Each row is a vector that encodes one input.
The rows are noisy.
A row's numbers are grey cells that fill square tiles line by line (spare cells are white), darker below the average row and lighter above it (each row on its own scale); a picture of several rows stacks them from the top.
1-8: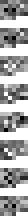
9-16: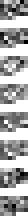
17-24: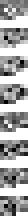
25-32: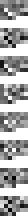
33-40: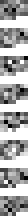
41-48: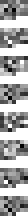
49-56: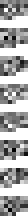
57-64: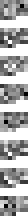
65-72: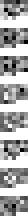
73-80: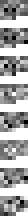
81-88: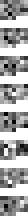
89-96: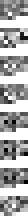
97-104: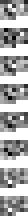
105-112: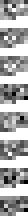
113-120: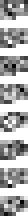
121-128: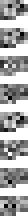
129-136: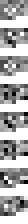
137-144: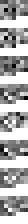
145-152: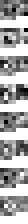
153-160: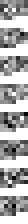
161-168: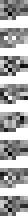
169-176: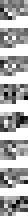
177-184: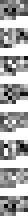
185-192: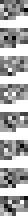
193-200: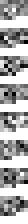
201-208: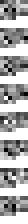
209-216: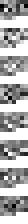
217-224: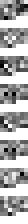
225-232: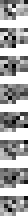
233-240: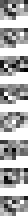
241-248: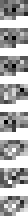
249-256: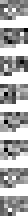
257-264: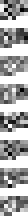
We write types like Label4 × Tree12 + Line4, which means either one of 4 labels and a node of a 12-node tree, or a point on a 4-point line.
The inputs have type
Bool × Line9.
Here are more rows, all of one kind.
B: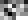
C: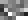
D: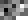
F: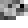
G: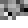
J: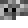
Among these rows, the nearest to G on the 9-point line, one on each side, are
B and F.
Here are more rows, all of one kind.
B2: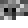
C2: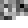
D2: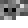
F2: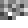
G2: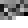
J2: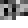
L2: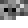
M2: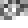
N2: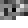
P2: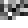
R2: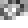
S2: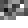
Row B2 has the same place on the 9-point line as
D2, F2, L2 and P2.
